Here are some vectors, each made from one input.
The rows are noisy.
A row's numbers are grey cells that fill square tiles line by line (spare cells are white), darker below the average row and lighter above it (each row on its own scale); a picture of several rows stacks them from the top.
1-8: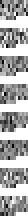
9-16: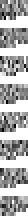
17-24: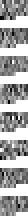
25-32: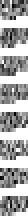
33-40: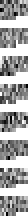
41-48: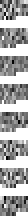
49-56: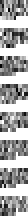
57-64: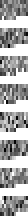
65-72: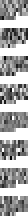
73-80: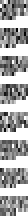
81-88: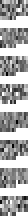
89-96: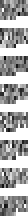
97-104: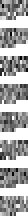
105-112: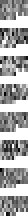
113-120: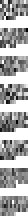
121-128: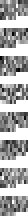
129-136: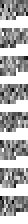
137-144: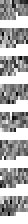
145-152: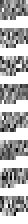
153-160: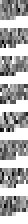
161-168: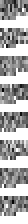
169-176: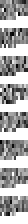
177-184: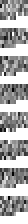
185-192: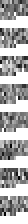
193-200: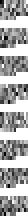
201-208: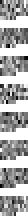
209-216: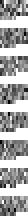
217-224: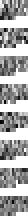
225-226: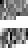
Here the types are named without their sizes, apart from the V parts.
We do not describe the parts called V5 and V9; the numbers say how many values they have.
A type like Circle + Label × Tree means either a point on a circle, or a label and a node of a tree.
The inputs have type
(Bool × V5 + Tree) × V9 + Label.
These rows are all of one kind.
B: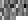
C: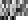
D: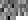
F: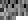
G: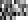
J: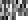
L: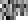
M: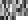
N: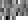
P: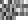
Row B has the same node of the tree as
J and M.
